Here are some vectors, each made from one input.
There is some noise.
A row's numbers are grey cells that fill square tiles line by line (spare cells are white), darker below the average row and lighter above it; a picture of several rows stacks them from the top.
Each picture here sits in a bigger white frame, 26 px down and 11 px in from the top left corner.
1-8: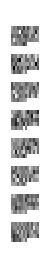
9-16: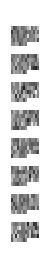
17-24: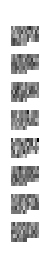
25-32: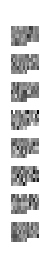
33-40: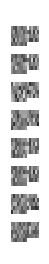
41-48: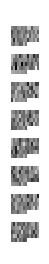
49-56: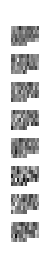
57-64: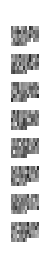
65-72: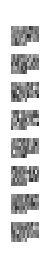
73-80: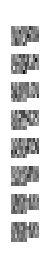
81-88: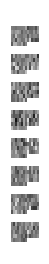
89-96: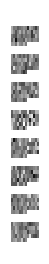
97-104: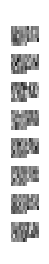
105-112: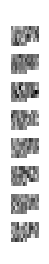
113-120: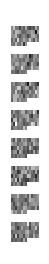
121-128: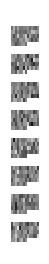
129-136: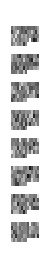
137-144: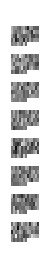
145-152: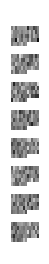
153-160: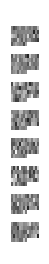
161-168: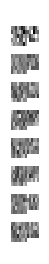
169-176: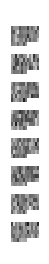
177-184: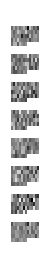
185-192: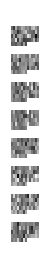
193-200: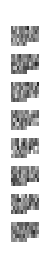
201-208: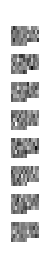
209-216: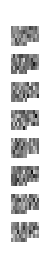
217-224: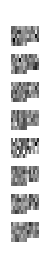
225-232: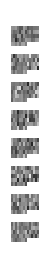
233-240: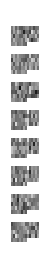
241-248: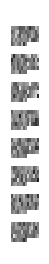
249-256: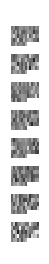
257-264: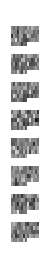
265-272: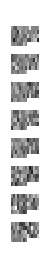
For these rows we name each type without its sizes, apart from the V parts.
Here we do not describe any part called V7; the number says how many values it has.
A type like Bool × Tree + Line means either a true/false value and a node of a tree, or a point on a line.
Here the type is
(Bool × Bool × Bool + Line) × V7.
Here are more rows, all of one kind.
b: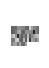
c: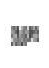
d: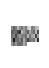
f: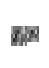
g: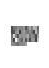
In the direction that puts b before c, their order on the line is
b, g, f, d, c.
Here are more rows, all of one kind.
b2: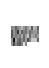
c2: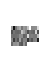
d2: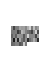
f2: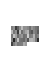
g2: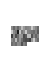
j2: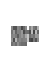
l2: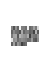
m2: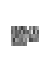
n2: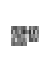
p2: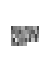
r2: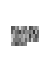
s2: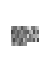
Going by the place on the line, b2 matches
f2, g2, j2 and m2.
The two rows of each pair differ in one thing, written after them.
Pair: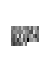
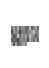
one of the three true/false values
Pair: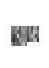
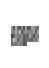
the value of V7
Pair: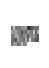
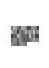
the value of V7
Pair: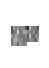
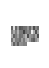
the value of V7
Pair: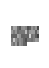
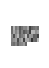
the value of V7
